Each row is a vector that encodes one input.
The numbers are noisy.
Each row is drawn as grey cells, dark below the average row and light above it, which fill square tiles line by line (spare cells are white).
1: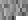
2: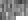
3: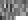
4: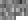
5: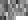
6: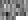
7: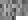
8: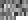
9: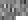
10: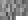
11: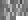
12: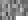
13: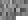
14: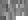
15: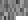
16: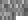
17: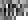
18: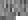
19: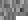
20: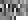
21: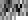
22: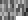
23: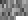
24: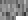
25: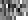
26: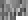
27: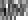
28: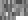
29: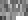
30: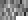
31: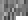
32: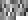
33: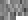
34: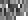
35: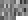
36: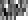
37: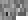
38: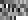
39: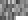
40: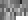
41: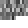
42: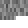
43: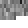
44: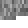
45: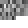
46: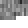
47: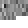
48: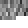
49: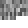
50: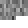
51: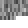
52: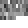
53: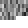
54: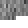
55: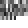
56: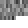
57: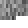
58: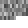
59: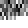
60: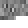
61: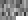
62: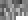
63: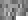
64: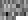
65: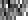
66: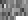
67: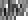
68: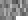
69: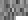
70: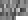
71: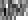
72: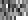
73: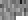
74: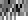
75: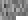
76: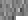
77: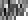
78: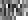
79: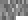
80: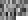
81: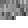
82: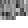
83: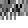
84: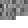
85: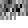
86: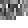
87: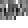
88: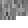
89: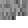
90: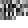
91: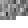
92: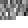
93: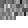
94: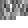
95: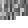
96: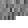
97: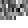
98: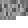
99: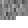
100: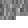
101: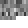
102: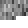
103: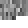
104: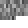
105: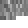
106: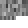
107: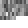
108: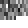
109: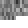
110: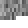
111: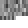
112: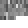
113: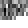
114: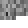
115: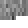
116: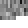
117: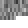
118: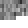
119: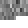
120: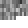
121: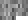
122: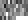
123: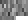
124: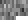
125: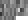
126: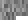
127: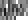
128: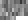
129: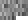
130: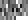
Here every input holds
either a point on a 4-point line and a true/false value, or a list of up to three points on a 5-point line.
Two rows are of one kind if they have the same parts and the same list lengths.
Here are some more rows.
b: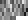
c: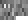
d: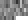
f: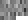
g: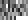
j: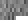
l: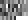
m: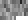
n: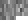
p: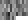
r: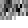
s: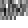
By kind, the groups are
b, c, p
d, n
f, j, m
g, l, s
r

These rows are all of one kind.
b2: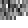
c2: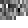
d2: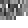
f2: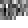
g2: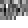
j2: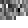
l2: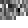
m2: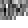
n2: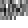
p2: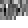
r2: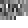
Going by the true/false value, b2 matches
m2 and n2.
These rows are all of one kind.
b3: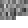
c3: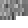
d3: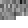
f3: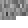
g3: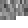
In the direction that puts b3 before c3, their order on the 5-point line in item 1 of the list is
d3, g3, b3, c3, f3.
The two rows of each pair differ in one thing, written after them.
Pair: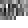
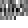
the true/false value
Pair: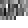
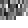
the place on the 4-point line
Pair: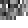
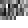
the place on the 4-point line
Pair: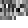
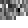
the true/false value
